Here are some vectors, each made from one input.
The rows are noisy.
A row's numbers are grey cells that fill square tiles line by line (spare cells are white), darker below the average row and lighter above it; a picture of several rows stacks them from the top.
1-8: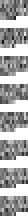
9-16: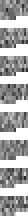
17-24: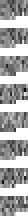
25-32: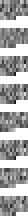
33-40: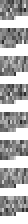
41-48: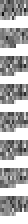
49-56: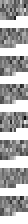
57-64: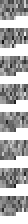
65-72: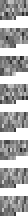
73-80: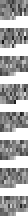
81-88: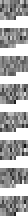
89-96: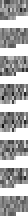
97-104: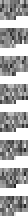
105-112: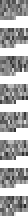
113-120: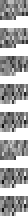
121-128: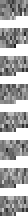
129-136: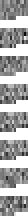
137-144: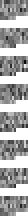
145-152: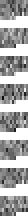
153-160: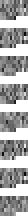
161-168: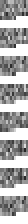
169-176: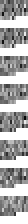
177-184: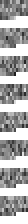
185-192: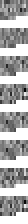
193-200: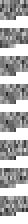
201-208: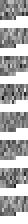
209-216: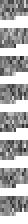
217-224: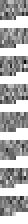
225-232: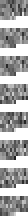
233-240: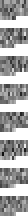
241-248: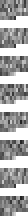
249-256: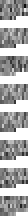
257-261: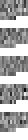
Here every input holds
a point on a 9-point circle and a true/false value.
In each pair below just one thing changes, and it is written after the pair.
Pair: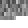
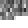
the place on the 9-point circle
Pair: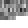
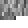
the true/false value
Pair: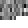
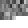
the true/false value
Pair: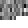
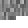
the place on the 9-point circle
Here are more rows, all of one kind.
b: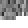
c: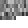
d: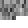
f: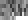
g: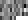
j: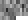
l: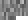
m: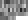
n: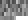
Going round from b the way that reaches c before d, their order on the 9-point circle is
b, n, g, c, m, l, j, d, f.
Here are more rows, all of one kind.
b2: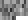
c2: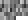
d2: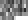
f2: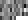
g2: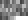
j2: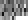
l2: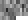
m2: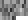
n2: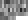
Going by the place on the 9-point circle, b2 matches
j2 and m2.
